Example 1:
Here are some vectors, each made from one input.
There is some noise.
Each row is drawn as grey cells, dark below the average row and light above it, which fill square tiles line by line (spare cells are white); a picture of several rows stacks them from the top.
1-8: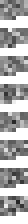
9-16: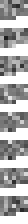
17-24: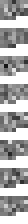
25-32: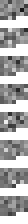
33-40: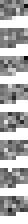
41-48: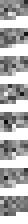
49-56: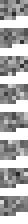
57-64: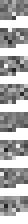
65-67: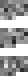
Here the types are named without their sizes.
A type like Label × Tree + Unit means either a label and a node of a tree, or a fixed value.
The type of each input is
(Bool × Bool × Bool × Bool + Unit) × Line.
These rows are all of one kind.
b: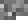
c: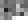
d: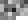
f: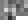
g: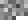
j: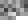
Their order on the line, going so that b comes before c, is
g, f, b, d, j, c.
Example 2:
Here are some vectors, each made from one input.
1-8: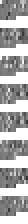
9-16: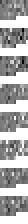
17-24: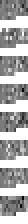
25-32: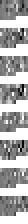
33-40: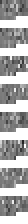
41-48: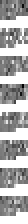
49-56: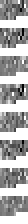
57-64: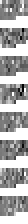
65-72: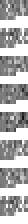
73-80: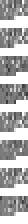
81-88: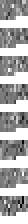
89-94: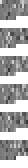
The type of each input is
Bool × Bool × Bool × Bool + Line7.
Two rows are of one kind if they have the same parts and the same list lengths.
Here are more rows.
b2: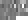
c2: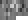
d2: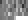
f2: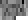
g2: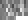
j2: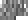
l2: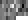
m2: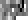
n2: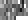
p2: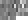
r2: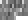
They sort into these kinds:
b2, c2, d2, g2, l2, p2, r2
f2, j2, m2, n2

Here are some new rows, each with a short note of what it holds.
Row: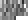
a point on a 7-point line
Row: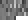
four true/false values
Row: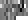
a point on a 7-point line
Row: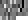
a point on a 7-point line
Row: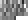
a point on a 7-point line
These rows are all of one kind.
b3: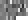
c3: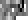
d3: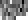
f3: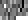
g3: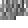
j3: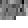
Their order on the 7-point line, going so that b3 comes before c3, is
f3, d3, j3, b3, g3, c3.
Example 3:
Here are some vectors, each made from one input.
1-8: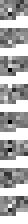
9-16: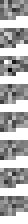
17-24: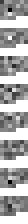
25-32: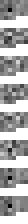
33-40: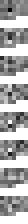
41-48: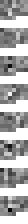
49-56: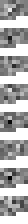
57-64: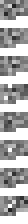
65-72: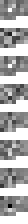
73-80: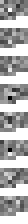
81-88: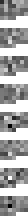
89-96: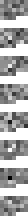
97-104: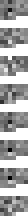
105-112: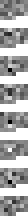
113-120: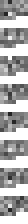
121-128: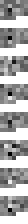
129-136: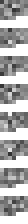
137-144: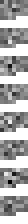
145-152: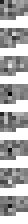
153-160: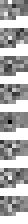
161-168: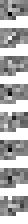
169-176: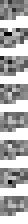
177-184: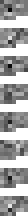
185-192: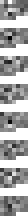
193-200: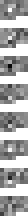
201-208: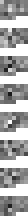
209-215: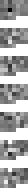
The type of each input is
Bool × Line18.
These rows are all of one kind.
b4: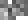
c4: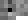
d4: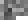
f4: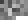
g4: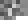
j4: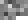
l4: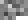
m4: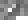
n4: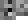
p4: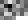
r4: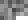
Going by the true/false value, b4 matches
d4, j4, l4 and m4.
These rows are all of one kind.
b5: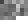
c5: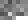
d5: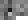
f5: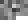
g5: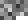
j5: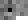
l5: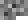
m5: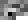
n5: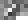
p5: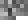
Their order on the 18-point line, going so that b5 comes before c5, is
m5, b5, p5, j5, d5, l5, c5, n5, f5, g5.
